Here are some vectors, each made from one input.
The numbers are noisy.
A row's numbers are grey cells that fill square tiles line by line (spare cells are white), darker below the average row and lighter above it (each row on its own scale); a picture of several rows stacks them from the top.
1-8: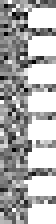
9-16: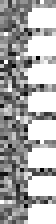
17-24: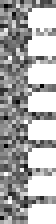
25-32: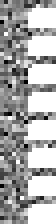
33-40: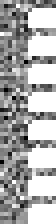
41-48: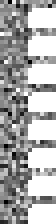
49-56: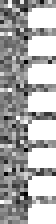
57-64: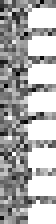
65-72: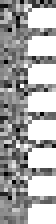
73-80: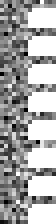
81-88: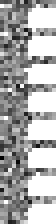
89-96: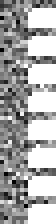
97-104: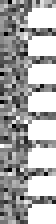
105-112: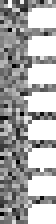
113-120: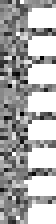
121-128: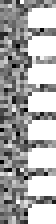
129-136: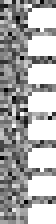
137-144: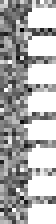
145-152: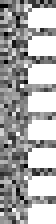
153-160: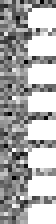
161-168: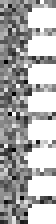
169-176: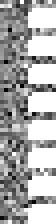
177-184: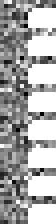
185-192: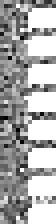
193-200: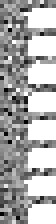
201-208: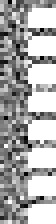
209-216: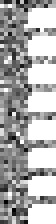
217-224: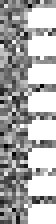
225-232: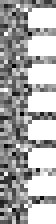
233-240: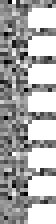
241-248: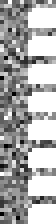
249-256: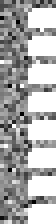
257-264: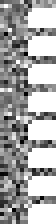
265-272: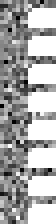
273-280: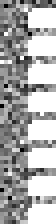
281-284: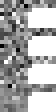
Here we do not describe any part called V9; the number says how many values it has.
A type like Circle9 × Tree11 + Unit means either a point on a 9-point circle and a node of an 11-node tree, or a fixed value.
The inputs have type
Bool × V9 + Line5.
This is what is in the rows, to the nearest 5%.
About 35% of them hold a point on a 5-point line. The rest hold a true/false value and a value of V9.
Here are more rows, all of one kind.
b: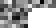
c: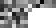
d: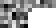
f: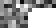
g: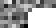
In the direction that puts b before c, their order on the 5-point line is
d, f, g, b, c.
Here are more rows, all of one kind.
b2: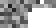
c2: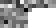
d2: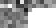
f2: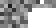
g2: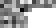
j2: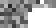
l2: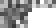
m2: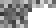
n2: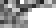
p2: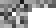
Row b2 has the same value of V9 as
f2, j2, l2 and m2.
